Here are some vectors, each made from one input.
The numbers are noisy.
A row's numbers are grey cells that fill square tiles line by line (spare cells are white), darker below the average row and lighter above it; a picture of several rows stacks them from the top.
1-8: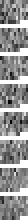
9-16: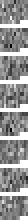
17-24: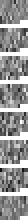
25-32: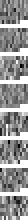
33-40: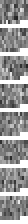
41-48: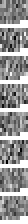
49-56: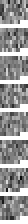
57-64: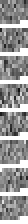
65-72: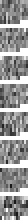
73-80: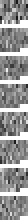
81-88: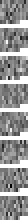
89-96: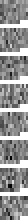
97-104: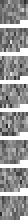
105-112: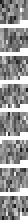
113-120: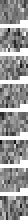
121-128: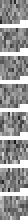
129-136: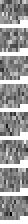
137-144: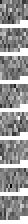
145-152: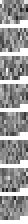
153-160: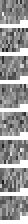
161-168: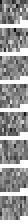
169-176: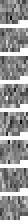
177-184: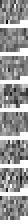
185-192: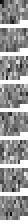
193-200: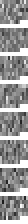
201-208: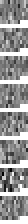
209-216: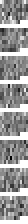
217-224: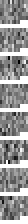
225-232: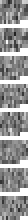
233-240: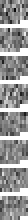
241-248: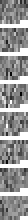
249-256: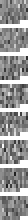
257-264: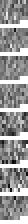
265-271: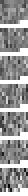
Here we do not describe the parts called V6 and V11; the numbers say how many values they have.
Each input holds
one of 5 labels and a value of V6, together with either three true/false values, or a value of V11.
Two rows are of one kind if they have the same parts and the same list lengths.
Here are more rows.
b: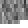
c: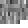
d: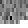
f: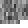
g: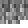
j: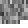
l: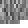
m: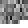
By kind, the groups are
b, c, d, f, g, m
j, l

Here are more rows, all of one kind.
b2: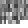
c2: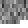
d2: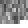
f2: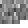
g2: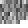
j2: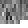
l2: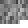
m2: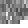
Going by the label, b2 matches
f2 and m2.
